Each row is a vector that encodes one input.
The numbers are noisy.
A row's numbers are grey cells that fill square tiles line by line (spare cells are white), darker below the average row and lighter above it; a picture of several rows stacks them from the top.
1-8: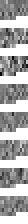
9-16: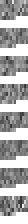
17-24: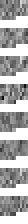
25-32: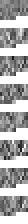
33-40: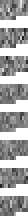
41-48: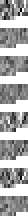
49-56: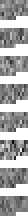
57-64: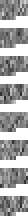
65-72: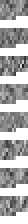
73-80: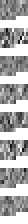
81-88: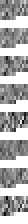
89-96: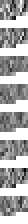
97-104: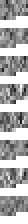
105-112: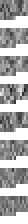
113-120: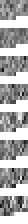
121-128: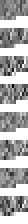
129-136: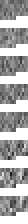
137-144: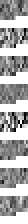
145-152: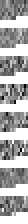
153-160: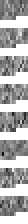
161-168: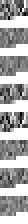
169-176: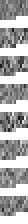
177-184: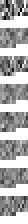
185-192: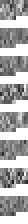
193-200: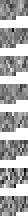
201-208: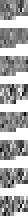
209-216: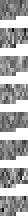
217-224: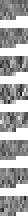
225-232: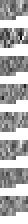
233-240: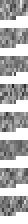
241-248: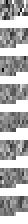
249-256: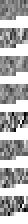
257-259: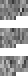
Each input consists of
either a point on a 7-point line, or a list of up to two points on a 6-point line.
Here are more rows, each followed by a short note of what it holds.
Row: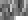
a list of two items
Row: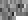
a list of one item
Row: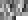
a point on a 7-point line
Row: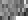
the empty list
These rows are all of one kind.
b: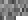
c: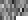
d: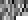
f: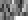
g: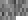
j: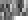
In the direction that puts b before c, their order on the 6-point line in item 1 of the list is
j, d, f, g, b, c.
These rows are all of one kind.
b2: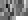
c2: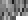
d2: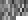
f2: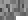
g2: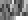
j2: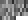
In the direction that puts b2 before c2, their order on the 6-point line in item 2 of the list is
b2, g2, d2, j2, c2, f2.
